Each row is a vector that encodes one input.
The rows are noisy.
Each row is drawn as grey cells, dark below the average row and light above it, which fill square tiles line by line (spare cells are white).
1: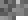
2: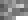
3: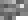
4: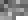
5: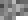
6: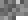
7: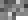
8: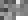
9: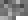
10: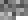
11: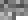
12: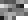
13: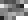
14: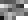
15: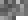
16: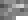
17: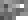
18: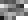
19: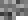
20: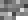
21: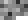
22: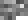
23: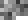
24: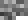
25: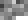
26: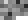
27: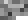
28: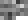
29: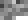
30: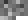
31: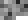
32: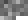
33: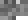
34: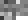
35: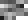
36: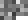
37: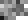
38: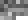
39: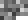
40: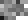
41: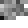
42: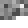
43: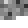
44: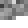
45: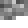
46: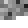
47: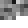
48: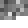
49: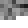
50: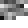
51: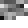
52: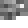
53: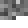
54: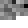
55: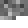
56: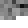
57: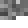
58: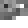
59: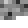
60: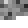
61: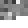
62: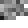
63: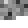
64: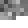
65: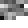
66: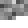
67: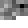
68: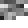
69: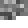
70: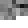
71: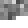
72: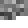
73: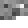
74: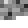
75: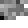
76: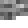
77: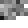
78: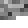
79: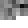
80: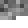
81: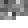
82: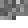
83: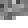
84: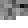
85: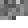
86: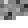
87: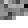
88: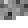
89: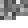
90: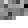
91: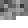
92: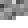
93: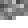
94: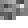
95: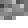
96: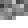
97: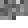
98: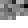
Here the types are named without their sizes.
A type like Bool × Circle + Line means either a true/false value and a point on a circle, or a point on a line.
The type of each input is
Bool × List(Line).
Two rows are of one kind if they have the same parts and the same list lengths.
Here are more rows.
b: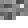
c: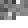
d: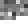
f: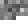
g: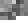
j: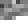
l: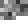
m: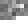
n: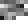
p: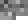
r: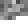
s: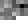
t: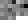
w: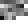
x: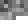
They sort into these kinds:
b, f, g
c, d, j, m, p, r, x
l, s, t
n, w

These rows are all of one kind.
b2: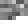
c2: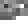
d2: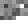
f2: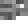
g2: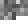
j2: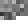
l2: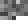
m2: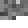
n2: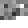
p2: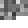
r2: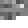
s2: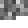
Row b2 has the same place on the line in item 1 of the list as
f2, g2 and r2.
